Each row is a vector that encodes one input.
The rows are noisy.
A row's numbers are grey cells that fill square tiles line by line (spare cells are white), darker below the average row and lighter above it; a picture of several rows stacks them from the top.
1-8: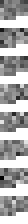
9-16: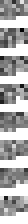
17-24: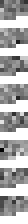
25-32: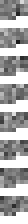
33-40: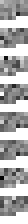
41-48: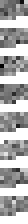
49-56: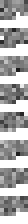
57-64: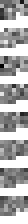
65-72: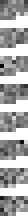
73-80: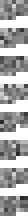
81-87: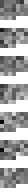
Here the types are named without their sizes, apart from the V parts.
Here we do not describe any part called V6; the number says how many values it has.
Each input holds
a value of V6, together with either a point on a line, or three true/false values.
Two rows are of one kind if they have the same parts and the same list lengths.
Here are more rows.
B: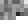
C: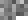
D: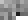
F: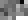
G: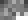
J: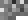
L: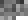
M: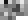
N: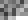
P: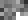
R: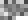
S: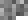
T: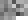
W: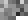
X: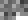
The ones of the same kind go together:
B, C, D, J, M, R, S, T, W
F, G, L, N, P, X

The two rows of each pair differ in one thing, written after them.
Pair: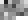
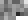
the place on the line
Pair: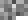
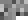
the value of V6
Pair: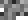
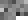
the place on the line
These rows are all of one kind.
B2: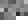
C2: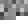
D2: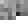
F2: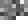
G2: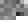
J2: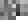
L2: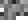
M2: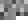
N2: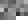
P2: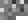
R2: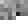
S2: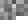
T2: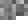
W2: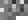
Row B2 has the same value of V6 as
C2, L2, M2 and N2.
